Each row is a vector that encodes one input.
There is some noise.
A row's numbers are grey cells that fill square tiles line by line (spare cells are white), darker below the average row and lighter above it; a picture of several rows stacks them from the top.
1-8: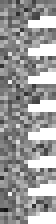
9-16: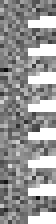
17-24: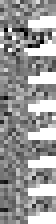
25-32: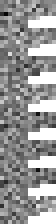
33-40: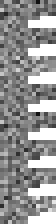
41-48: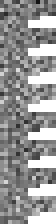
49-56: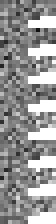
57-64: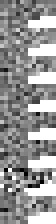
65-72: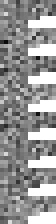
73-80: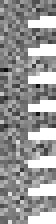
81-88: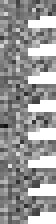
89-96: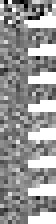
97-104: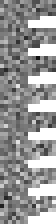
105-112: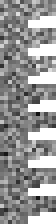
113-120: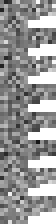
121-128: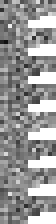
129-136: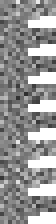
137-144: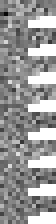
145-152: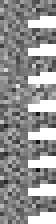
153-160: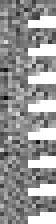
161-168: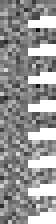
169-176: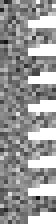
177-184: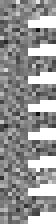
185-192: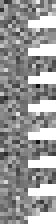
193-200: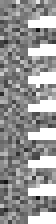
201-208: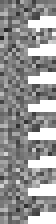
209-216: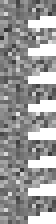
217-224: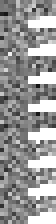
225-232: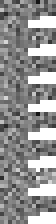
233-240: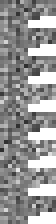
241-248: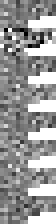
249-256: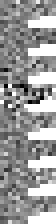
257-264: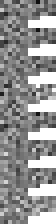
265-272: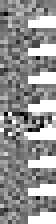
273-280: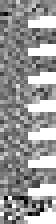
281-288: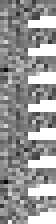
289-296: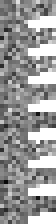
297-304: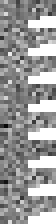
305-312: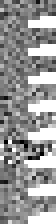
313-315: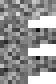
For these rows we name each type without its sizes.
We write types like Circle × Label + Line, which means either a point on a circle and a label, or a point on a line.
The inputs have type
List(Line).
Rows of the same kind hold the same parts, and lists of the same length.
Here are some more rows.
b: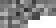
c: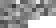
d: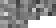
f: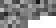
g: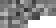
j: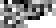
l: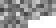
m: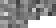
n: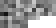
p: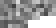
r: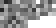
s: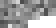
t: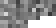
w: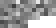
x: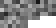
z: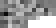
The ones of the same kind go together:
b, d, f, g, m, t, x
c, l, n, p, r, s, w, z
j

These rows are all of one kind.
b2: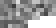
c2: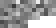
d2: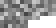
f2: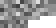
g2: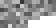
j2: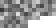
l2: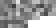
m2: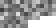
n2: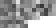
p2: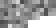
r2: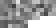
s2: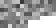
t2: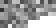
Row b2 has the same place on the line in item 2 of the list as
d2, l2 and r2.
